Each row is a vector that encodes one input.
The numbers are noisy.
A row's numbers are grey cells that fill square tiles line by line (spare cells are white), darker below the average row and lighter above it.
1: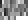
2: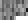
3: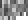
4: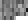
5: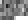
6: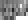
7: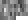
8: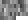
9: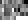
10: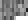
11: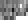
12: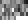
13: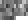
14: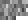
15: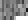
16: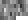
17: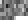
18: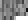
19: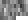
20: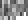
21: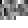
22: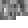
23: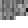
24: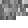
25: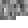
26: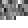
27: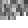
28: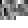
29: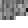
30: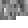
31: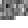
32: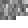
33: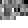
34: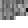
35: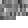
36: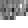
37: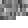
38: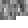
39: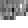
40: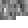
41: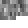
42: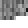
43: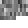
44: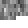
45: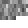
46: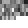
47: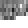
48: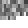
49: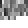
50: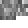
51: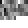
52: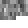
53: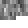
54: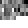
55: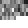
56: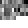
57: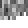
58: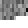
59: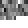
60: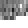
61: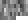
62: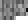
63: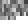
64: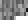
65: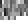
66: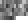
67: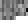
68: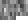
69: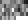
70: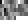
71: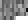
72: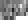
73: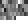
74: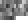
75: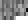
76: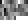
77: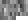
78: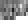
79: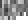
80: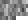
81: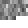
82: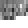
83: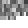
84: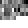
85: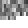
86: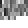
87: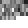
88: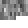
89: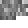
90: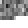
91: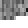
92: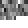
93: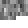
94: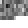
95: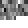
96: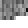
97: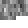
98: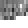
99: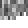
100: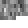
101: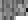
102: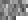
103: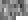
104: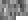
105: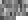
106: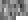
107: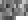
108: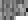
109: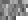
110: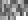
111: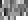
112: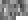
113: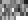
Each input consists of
either a point on a 7-point line, or three true/false values.
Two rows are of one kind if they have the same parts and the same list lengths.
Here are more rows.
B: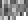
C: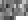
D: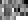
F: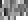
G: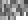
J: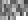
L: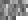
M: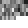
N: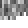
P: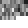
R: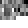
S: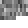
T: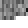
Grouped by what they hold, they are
B, D, F, G, J, M, N, P, R
C, L, S, T

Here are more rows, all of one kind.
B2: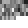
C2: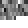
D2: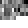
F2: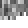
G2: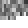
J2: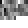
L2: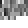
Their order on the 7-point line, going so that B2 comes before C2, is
D2, B2, G2, F2, L2, J2, C2.
